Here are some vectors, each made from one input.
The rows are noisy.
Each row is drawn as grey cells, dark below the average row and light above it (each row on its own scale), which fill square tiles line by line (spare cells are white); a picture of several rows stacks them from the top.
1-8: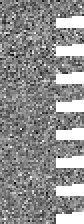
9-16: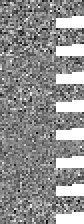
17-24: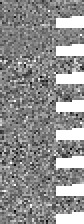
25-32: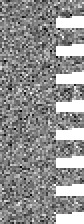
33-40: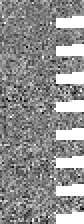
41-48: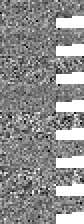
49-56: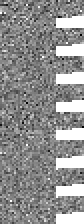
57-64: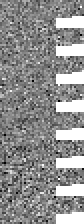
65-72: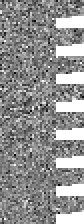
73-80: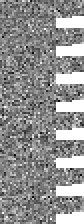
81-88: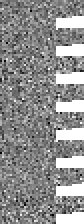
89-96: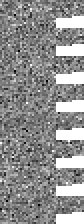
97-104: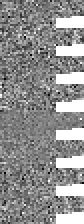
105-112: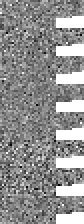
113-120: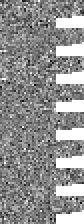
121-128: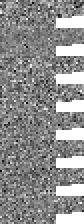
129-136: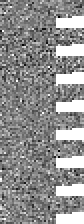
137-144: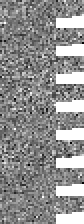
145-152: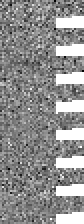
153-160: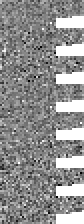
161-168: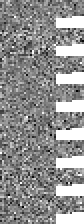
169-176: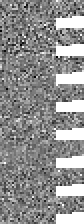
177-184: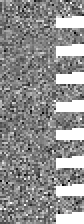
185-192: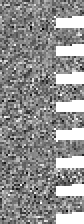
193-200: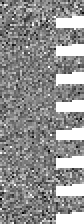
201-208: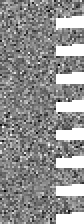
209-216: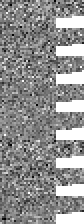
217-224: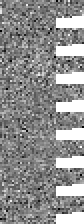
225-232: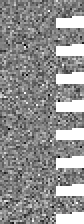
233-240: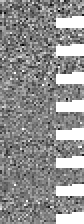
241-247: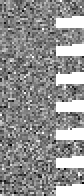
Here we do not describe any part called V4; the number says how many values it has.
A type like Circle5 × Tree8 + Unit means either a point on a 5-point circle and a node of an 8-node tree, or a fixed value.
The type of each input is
(Line6 + Line11) × Tree9 + V4.
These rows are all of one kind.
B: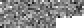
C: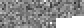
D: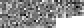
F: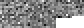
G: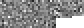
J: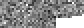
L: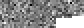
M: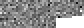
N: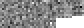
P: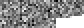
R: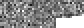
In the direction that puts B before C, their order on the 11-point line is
R, J, F, M, G, B, D, L, C, P, N.
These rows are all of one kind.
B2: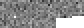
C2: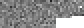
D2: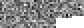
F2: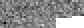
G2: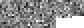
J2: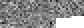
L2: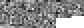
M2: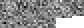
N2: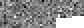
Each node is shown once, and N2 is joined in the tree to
B2.
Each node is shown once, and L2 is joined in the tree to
F2 and J2.
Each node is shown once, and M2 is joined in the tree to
G2.
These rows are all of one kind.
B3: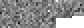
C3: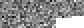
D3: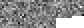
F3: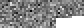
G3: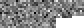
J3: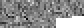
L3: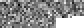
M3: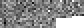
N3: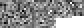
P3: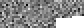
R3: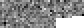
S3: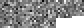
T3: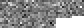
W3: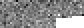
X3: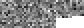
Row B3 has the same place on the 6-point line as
G3, L3, S3 and X3.
